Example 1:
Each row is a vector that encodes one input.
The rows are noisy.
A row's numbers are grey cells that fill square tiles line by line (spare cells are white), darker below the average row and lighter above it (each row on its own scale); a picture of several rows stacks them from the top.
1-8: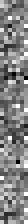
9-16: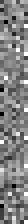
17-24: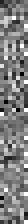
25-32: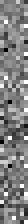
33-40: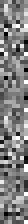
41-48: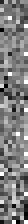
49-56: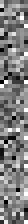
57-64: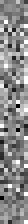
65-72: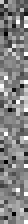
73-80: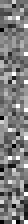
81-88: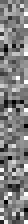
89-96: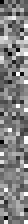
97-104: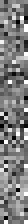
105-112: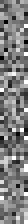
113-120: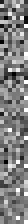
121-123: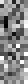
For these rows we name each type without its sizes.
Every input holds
either a fixed value, or two labels.
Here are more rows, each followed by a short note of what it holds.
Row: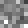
a fixed value
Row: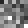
two labels
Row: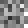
two labels
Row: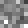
a fixed value
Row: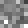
a fixed value
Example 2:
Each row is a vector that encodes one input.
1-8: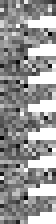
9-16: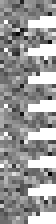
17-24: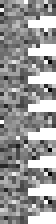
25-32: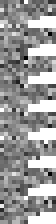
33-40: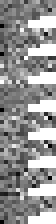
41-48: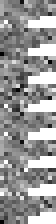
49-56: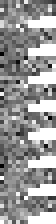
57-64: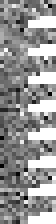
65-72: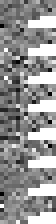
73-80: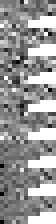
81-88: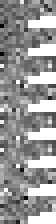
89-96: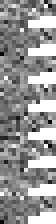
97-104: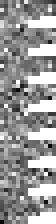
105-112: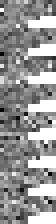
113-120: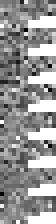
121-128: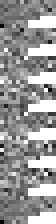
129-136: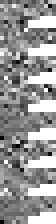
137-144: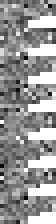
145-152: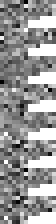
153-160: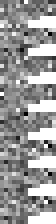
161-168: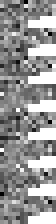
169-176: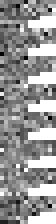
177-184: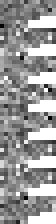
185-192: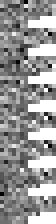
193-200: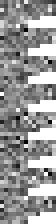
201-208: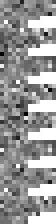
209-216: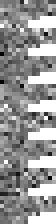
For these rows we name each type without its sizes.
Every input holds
either a point on a circle, or a point on a line.
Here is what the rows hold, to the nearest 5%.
About 80% of them hold a point on a circle. The rest hold a point on a line.
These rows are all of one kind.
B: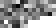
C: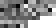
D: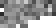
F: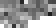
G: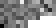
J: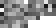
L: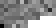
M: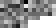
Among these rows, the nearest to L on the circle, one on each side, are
C and G.
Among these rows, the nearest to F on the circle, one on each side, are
B and D.
